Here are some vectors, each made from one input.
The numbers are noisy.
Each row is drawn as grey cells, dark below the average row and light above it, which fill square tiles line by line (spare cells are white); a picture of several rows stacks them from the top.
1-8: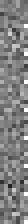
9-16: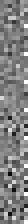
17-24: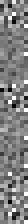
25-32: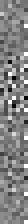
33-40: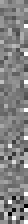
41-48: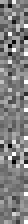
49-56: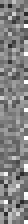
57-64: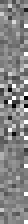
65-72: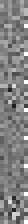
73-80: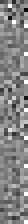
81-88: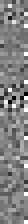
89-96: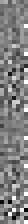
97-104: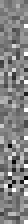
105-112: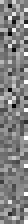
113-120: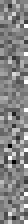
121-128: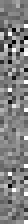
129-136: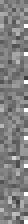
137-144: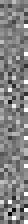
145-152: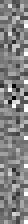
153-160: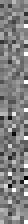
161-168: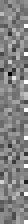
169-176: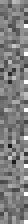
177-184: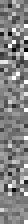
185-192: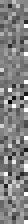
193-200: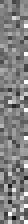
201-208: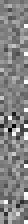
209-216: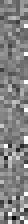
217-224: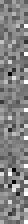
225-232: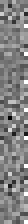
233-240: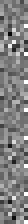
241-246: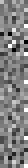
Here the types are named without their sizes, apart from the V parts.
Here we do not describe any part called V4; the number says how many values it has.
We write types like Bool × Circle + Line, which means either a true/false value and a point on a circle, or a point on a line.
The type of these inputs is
List(Line × (Line + V4)).
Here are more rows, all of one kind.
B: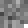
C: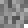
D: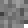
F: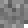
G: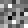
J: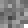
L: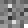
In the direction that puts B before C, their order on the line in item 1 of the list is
B, D, J, F, G, C, L.
